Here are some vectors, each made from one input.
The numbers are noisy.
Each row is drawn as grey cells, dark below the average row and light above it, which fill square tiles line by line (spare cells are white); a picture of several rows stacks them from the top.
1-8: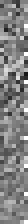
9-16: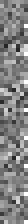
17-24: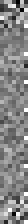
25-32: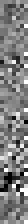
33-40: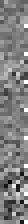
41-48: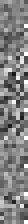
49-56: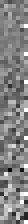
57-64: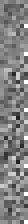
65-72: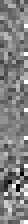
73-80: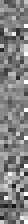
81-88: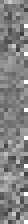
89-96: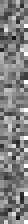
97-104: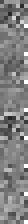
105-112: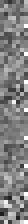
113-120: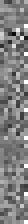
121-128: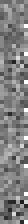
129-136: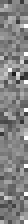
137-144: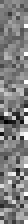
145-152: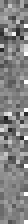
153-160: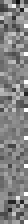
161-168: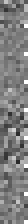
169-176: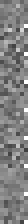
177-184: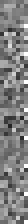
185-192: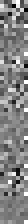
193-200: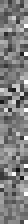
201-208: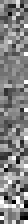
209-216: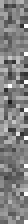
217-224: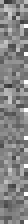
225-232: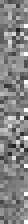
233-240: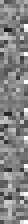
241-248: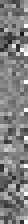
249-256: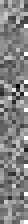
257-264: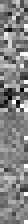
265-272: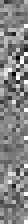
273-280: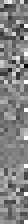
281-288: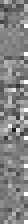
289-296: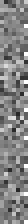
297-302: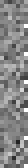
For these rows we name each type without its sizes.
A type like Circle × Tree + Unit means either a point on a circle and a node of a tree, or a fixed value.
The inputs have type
Tree.
